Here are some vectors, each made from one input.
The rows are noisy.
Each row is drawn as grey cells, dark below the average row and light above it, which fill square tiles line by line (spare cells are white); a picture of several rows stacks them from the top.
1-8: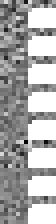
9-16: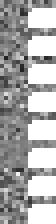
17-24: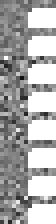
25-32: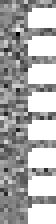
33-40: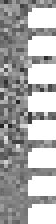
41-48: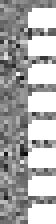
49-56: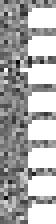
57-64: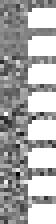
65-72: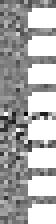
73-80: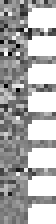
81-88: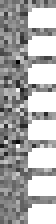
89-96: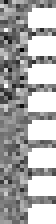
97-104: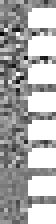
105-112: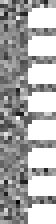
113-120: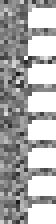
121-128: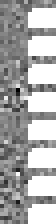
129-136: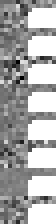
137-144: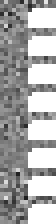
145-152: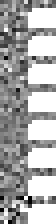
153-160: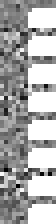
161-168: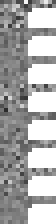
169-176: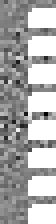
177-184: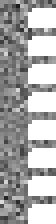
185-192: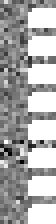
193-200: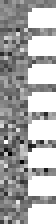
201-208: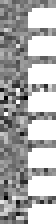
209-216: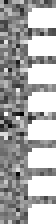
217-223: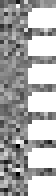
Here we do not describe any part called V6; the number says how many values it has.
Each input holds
a list of up to three items, each a true/false value and a value of V6.
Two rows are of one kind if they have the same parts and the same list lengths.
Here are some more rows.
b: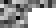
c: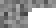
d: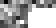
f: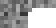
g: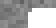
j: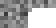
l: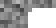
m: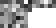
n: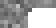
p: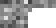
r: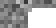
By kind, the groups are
b, f, j, n
c, g, l, m
d, r
p

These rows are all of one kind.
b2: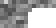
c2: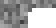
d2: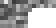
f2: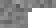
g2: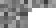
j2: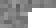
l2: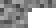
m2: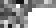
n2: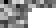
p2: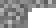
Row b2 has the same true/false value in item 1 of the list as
d2, m2 and p2.
